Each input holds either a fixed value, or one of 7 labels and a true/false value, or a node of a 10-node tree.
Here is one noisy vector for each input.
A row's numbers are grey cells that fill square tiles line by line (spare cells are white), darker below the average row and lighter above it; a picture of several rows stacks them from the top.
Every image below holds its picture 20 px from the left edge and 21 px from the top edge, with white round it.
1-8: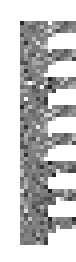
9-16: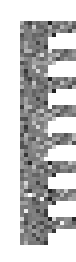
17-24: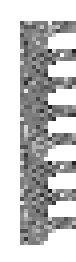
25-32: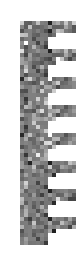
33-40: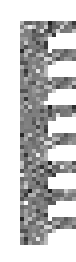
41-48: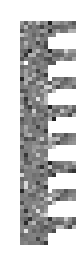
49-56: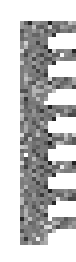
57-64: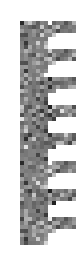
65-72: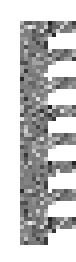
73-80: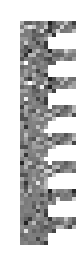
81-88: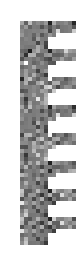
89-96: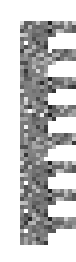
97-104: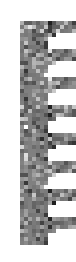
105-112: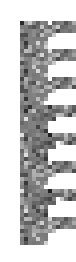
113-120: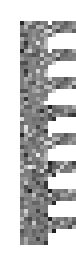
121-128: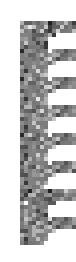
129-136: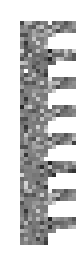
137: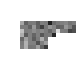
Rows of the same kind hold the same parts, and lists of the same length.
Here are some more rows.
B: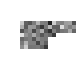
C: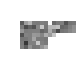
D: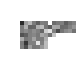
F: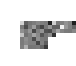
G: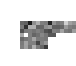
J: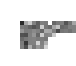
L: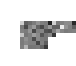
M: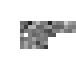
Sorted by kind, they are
B, F, G, L, M
C, D
J

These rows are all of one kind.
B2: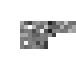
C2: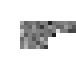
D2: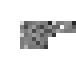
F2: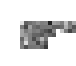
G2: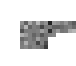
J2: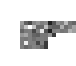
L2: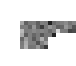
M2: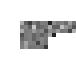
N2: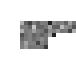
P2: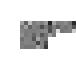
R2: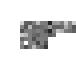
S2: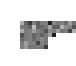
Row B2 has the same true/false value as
G2, J2 and R2.
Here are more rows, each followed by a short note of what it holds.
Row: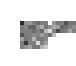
a node of a 10-node tree
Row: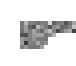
a node of a 10-node tree
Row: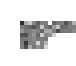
a fixed value
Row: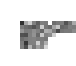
a fixed value
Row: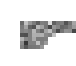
a node of a 10-node tree
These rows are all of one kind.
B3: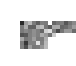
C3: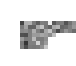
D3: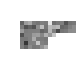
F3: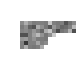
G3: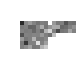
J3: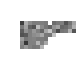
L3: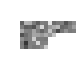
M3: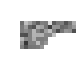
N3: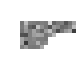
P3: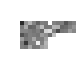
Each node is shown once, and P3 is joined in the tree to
B3 and G3.
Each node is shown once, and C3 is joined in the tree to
B3, L3 and M3.
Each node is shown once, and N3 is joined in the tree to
F3, J3 and M3.
